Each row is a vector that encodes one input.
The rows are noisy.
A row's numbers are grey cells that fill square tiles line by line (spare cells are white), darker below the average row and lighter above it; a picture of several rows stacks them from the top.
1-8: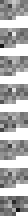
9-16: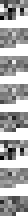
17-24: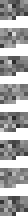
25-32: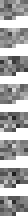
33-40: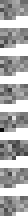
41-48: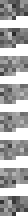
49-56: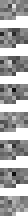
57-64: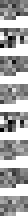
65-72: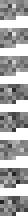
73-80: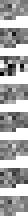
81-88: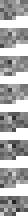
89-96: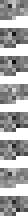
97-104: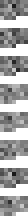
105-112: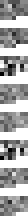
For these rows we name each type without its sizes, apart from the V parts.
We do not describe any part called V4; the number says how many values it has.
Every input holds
a list of items, each a true/false value and a value of V4.
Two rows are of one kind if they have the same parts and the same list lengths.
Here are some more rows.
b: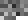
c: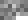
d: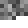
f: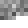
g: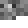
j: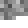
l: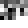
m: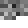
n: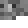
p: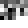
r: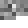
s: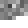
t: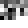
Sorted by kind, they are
b, d, g, m, n
c, f, j, r, s
l, p, t

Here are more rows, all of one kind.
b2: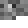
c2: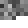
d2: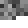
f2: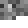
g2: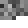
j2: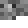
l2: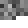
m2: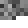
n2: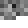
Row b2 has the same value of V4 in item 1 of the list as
f2, j2 and n2.
